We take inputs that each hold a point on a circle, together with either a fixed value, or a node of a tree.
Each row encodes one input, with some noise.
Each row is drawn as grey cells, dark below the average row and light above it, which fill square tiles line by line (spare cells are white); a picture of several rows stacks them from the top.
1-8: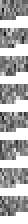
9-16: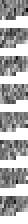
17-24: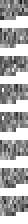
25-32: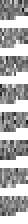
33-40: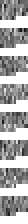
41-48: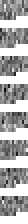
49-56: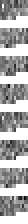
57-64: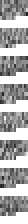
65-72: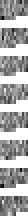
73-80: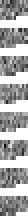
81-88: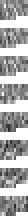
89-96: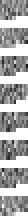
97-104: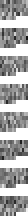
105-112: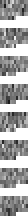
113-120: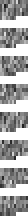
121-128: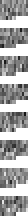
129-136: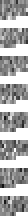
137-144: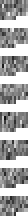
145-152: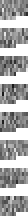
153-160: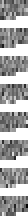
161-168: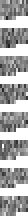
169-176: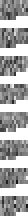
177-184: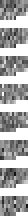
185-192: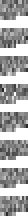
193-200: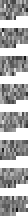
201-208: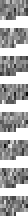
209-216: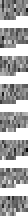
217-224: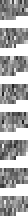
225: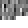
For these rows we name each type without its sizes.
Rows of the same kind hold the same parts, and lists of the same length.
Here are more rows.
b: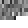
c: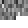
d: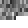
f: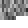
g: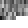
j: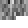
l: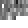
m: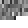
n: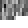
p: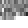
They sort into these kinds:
b, c, d, f, m
g, j, l, n, p

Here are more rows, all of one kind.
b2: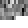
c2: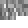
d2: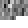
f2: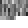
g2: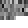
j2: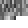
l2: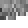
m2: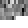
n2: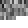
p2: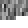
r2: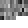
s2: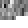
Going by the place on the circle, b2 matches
d2, m2 and s2.
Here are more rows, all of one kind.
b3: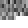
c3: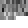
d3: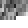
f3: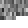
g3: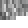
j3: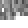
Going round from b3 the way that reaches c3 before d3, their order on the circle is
b3, c3, f3, g3, d3, j3.
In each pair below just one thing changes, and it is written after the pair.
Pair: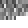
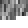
the place on the circle
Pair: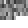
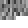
the node of the tree
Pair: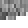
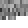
the node of the tree
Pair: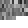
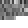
the node of the tree
